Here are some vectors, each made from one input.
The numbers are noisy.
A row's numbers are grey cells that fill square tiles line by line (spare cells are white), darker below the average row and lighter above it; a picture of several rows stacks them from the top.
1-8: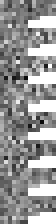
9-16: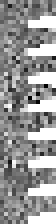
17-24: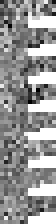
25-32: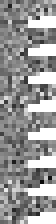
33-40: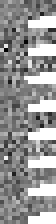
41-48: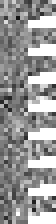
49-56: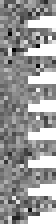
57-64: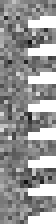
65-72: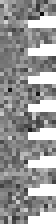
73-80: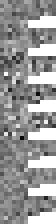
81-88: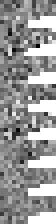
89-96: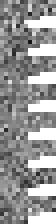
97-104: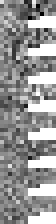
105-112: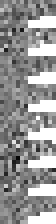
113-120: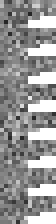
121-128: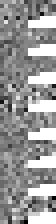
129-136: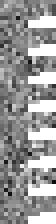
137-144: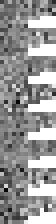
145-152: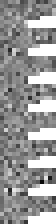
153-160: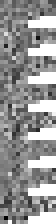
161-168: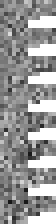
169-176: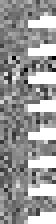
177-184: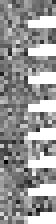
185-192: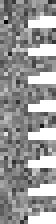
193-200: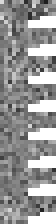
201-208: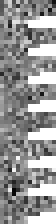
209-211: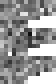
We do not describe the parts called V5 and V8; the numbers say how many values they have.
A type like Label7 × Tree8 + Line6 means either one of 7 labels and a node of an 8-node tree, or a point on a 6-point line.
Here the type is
(Circle6 + V5) × (Label6 + Line4) + V8.
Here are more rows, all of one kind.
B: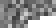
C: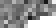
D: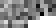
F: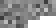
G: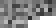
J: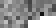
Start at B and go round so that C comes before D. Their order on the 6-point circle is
B, F, C, D, J, G.
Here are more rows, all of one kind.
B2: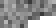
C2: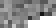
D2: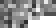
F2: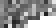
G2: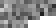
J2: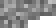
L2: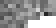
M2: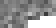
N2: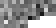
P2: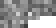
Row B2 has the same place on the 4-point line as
J2 and N2.
